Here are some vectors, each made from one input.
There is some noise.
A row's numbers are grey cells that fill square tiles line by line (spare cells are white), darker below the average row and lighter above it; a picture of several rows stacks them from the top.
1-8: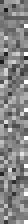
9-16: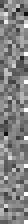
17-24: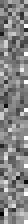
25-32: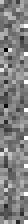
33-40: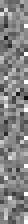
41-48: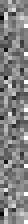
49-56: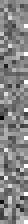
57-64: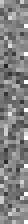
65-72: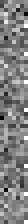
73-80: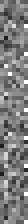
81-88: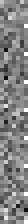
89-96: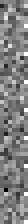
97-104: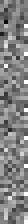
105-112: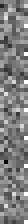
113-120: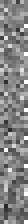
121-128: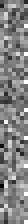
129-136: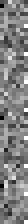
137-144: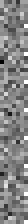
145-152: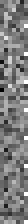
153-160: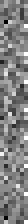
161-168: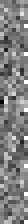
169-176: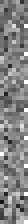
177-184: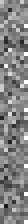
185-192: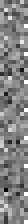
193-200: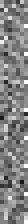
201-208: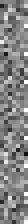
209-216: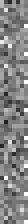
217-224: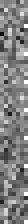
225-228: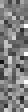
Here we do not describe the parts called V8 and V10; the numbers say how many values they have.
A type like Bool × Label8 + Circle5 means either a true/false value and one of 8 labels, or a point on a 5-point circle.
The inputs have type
Label9 + (Tree9 + V8) × V10.
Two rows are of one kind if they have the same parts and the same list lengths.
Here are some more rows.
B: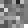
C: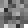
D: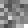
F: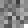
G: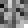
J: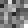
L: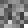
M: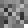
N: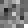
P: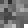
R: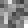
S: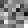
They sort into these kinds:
B, D, F
C, L, M, N, P
G, J, R, S

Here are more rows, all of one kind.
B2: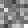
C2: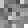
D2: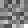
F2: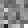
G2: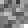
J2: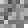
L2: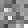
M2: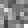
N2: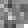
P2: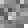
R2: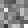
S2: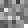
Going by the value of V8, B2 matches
F2, L2, M2 and R2.
